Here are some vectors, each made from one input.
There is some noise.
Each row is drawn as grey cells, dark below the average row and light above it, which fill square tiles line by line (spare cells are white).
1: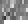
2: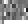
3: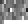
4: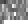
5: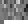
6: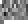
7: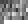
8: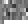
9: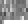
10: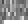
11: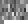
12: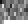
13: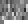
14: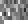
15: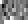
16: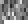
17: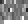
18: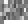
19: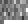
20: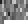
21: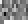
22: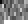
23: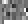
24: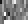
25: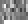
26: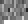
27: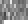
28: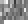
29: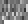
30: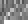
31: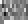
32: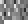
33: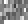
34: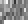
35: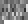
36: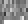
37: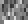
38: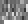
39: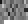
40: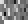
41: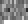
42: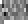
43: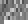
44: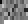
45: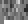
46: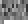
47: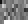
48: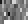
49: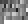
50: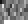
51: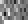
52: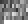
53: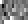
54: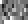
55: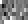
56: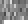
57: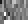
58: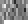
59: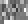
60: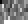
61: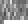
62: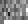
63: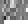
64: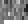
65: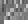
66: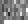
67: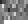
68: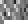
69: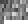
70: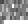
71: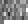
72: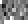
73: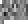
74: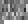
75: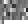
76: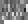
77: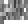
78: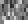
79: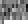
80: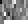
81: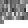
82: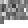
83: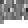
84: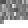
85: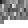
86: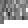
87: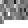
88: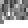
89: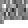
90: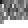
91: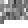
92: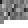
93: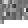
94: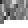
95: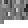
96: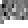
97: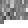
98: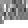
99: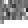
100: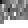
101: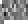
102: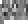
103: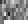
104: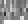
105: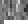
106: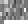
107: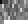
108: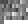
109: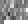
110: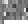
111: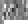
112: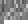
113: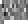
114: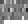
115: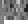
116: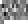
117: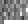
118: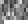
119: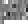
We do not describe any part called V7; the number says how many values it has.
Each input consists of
a value of V7, together with either a point on a 5-point circle and a true/false value, or a fixed value.
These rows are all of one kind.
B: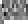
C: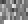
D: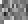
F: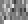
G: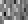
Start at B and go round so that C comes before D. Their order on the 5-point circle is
B, G, C, D, F.
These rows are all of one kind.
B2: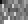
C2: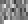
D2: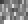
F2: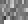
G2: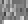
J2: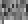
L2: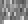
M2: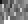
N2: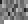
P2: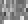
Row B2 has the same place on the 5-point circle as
C2, F2, J2 and L2.
